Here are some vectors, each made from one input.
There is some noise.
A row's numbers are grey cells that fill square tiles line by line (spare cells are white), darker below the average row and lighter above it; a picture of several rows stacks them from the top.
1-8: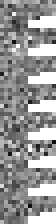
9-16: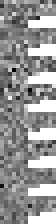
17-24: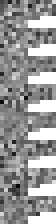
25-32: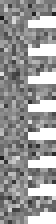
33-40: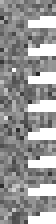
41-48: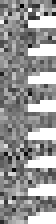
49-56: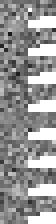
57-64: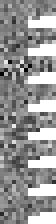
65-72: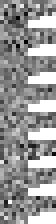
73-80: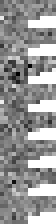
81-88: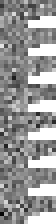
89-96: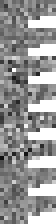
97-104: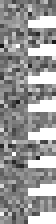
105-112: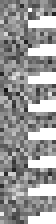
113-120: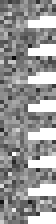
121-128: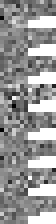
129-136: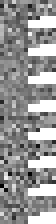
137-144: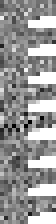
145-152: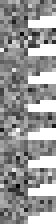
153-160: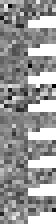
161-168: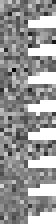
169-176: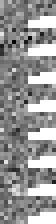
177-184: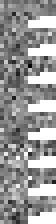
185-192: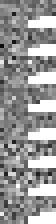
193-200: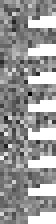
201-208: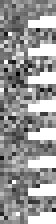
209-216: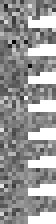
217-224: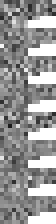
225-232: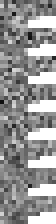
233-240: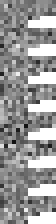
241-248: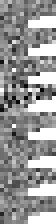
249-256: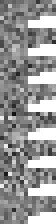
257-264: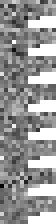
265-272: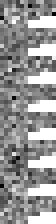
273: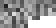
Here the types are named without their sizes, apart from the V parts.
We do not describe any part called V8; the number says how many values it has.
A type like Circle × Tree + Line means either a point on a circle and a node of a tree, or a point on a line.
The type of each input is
Bool × (Circle + V8).
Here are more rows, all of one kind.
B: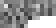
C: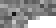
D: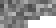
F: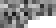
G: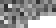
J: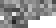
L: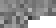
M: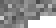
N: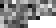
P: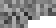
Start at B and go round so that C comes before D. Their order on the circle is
B, J, F, C, N, P, L, M, G, D.
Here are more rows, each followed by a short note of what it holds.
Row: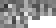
a true/false value and a value of V8
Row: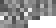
a point on a circle and a true/false value
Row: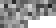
a true/false value and a value of V8
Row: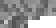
a true/false value and a value of V8
